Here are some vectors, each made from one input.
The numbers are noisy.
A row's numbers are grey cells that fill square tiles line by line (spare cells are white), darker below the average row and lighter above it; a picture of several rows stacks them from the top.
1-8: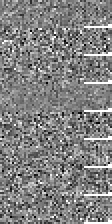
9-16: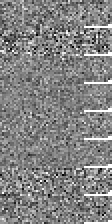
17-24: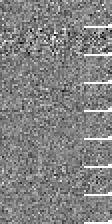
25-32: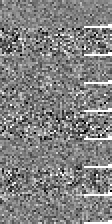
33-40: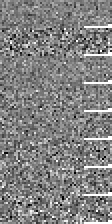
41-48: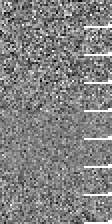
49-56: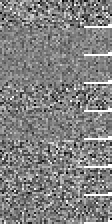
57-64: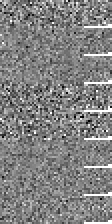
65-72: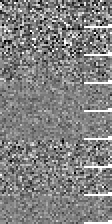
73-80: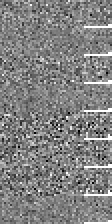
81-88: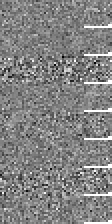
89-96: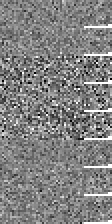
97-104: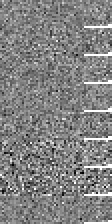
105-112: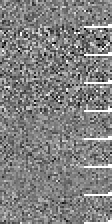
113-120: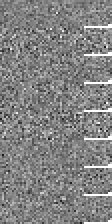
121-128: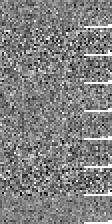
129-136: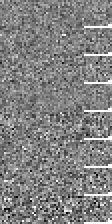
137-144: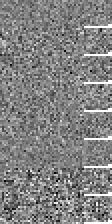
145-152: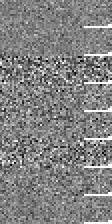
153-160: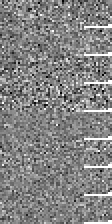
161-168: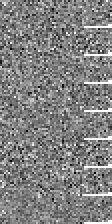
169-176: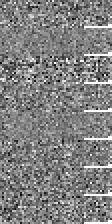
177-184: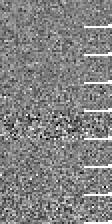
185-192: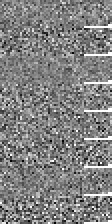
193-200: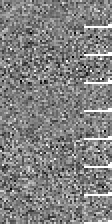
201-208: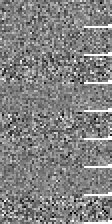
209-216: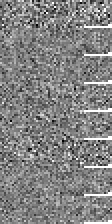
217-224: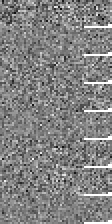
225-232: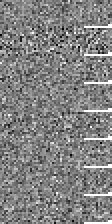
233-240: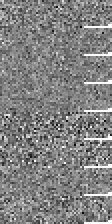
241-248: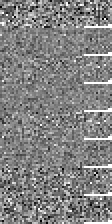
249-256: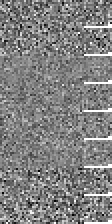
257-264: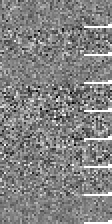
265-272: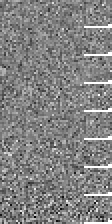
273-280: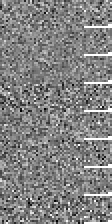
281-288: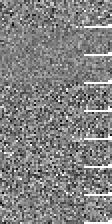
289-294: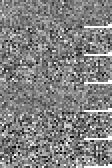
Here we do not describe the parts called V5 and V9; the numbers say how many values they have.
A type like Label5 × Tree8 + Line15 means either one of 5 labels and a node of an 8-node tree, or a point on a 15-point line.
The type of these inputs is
(Bool × Bool × Bool + V5) × V9 + Tree7.
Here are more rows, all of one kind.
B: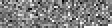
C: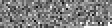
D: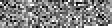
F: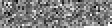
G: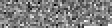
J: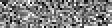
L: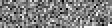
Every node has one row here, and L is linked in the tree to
C.
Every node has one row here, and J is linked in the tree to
D and F.
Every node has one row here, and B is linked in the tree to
F and G.
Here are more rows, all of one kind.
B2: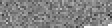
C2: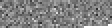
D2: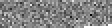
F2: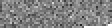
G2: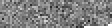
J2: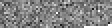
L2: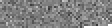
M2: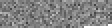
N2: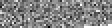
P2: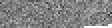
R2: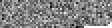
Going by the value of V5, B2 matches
C2, P2 and R2.
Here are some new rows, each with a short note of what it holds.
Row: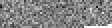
three true/false values and a value of V9
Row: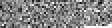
a value of V5 and a value of V9
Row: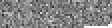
a value of V5 and a value of V9
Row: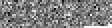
a node of a 7-node tree
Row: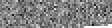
three true/false values and a value of V9
